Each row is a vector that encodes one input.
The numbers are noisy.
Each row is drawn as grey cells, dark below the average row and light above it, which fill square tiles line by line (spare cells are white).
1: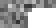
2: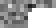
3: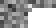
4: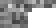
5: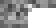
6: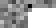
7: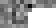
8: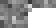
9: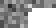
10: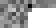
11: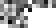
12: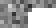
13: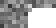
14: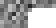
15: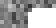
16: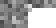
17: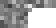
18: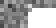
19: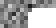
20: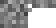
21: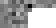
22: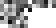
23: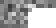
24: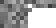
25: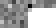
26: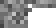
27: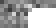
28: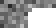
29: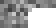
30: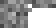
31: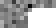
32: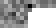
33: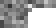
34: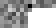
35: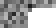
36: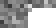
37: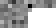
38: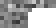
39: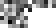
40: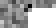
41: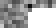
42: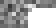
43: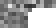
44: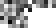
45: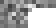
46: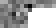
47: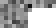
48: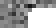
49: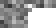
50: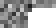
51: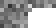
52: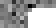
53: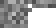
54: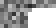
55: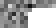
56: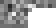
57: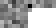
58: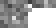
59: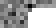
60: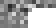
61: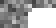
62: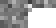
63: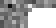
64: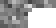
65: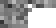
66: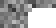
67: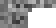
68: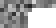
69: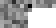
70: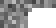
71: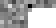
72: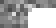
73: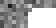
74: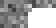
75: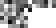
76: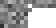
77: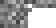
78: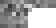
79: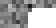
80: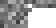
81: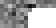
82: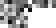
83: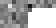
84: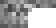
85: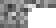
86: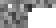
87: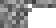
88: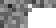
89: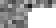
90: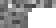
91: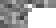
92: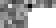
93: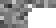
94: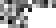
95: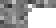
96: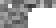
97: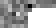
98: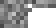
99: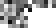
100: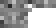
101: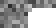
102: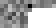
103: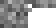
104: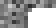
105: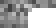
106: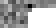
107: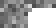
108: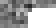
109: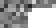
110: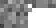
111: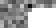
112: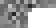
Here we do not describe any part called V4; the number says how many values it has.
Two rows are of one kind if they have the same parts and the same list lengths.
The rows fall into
3 kinds.
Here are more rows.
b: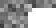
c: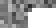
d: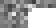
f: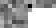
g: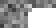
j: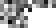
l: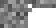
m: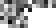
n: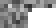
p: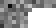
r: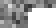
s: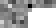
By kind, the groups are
b, d, g, l, p
c, f, n, r, s
j, m

